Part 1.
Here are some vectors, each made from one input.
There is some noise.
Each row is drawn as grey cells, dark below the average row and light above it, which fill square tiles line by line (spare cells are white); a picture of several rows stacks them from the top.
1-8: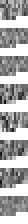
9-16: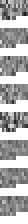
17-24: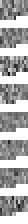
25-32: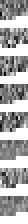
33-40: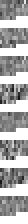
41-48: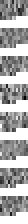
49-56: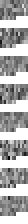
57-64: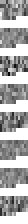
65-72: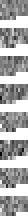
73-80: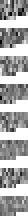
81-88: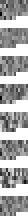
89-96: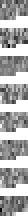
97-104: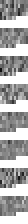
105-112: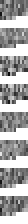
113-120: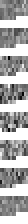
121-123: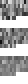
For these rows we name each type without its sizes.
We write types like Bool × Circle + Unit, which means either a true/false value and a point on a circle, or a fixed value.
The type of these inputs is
Line.
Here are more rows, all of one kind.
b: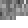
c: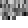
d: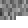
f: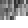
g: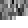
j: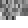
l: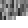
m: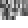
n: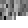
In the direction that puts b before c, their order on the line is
g, l, n, d, b, f, j, m, c.
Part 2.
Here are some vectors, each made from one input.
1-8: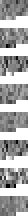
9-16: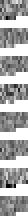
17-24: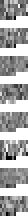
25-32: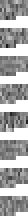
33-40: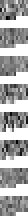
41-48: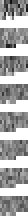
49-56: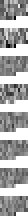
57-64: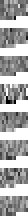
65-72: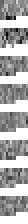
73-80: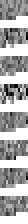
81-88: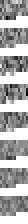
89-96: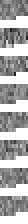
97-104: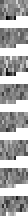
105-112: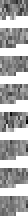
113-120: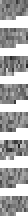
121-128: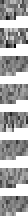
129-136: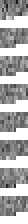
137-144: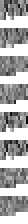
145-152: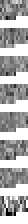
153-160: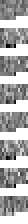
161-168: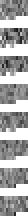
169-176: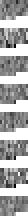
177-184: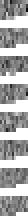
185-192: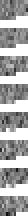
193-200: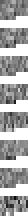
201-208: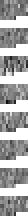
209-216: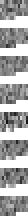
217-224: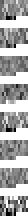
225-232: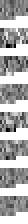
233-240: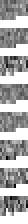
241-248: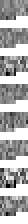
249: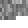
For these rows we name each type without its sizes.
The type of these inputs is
Circle.
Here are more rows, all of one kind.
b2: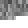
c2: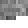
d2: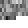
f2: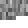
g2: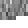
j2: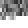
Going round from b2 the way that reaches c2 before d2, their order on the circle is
b2, j2, g2, f2, c2, d2.
